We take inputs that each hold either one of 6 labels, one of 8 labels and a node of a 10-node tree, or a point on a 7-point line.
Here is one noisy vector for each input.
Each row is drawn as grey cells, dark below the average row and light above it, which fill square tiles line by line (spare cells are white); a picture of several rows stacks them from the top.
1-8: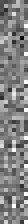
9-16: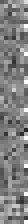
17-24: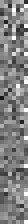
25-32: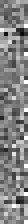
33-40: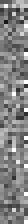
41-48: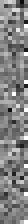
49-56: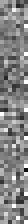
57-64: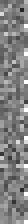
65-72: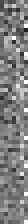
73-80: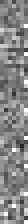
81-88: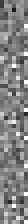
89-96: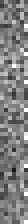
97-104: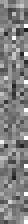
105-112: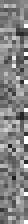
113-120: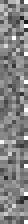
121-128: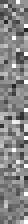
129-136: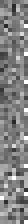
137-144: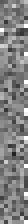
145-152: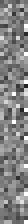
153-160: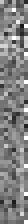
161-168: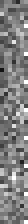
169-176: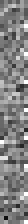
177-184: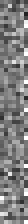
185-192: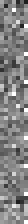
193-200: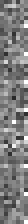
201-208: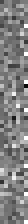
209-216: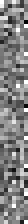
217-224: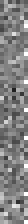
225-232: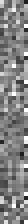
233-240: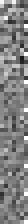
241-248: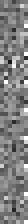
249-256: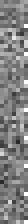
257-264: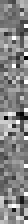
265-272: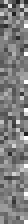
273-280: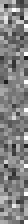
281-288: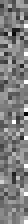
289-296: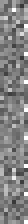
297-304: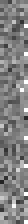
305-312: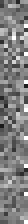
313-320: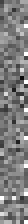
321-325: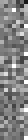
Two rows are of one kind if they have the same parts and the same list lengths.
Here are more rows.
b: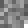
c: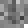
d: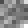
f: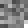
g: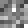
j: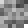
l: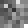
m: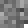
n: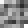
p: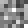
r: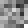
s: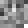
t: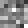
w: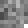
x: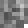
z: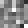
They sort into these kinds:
b, c, d, f, l, m, w, x
g, j, n, p, r, s, t, z

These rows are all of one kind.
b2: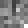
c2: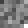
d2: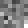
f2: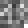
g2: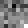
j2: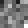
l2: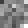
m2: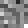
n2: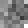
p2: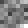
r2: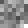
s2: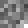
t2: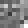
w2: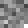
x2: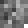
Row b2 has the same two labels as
c2, f2, l2 and x2.
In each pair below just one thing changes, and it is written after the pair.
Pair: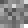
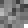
one of the two labels
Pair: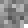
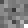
the node of the tree
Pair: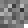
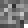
one of the two labels
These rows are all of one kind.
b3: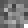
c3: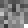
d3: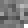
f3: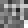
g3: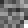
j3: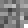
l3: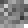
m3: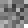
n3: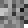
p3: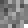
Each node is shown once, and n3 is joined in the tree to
d3.
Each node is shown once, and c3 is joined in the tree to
j3 and p3.
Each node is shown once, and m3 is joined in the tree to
j3.
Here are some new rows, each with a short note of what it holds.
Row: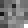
one of 6 labels, one of 8 labels and a node of a 10-node tree
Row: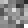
a point on a 7-point line
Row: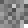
one of 6 labels, one of 8 labels and a node of a 10-node tree
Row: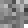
one of 6 labels, one of 8 labels and a node of a 10-node tree
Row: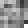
a point on a 7-point line
